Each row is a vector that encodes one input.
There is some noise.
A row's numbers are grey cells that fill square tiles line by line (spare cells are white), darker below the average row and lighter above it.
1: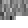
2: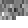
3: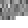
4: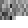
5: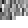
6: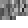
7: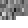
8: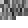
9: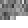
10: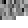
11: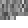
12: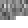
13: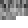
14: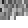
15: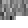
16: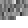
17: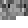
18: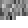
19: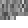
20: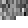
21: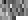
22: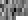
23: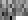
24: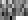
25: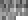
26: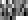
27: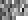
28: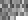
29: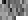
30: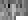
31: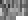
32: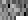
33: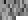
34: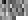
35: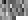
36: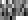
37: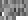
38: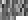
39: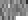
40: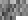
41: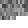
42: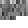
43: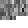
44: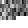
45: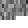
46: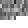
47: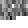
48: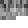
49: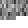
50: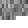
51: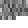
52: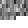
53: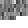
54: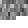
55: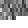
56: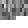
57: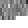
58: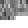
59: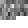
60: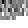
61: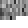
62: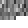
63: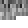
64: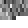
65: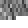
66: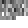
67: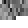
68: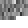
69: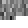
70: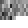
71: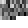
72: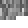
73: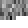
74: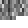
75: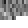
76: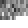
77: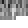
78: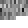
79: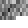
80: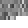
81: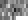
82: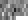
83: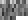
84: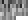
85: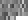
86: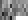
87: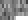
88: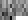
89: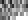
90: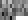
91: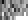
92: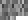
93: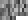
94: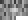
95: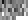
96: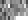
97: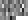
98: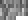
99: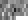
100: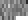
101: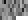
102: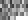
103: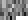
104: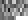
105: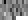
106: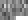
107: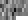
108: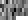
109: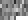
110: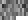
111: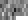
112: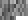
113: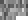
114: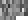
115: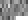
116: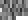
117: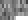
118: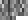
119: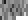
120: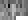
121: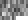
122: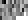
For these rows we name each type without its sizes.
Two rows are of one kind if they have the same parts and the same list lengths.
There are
2 kinds of row.
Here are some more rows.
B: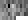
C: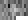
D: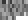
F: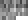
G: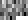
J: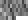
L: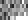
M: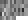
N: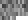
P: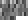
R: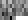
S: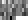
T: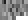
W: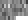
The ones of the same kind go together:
B, C, G, M
D, F, J, L, N, P, R, S, T, W

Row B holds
a point on a line and a node of a tree.
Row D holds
a node of a tree and three true/false values.
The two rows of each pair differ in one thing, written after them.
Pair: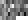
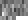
the node of the tree
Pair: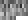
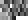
the node of the tree
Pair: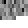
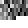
the place on the line
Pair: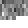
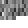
the place on the line
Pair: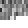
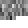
the node of the tree
